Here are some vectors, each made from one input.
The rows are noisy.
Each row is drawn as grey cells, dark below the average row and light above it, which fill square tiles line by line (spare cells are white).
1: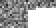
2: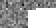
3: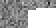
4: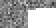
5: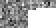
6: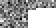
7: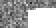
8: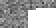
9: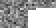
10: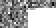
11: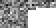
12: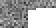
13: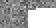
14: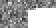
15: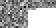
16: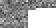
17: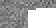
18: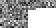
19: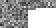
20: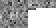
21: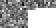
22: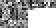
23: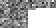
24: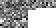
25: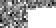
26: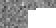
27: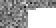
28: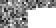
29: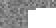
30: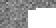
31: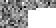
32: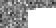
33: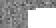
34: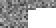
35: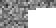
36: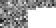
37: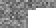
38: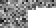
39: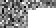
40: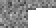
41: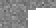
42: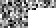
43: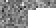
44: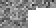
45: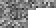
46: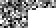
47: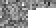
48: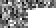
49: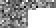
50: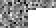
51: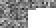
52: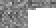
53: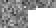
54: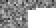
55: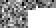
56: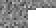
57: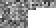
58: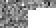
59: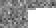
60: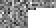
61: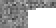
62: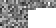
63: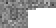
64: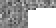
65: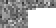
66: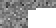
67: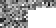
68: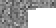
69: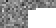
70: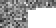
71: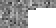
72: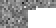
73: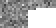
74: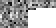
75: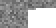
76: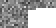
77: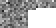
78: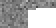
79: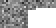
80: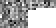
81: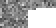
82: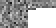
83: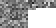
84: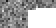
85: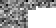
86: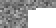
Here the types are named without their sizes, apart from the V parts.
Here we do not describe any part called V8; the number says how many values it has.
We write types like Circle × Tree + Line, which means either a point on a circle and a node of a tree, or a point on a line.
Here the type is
Line + (Tree + Unit) × V8.
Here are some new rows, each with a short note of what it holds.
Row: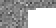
a value of V8
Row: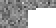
a value of V8
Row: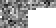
a point on a line
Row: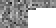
a value of V8
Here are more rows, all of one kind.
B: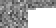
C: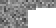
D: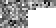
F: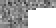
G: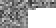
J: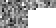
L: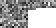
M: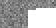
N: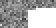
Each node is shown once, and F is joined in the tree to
D and G.
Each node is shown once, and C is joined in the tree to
L.
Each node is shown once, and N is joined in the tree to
M.
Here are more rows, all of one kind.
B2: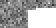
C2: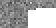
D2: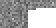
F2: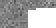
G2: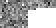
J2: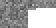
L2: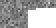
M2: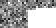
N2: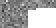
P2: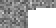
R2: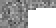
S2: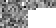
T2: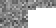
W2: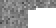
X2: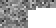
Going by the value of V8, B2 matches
F2, L2, M2 and S2.
